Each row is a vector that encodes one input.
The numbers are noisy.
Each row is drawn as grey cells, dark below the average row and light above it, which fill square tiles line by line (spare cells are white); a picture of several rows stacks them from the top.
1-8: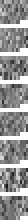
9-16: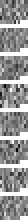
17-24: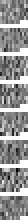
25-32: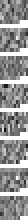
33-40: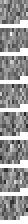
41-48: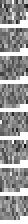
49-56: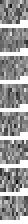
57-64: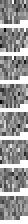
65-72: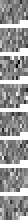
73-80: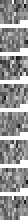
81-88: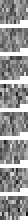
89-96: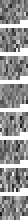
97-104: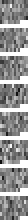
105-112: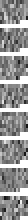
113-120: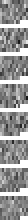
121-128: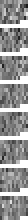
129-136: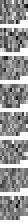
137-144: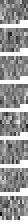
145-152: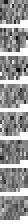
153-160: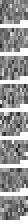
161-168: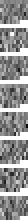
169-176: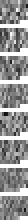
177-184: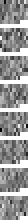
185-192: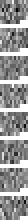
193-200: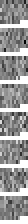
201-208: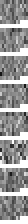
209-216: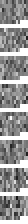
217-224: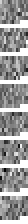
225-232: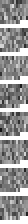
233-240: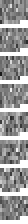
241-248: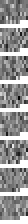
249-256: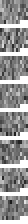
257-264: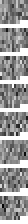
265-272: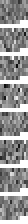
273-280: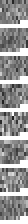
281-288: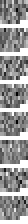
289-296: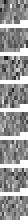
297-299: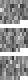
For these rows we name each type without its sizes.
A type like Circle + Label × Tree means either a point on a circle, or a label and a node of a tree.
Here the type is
(Circle + Label) × List(Line).
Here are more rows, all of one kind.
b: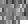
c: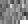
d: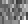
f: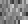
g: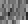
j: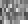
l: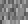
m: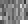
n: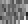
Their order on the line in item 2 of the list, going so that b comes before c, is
f, m, b, d, c, l, n, j, g.
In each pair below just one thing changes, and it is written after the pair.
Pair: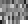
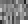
the place on the line in item 1 of the list
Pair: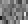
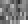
the place on the line in item 1 of the list
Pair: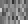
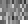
the place on the line in item 1 of the list
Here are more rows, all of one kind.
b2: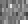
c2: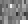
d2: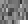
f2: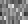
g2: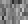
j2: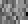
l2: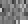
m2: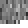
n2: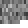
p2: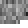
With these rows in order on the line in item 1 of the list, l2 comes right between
c2 and j2.
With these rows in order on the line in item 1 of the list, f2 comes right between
m2 and p2.
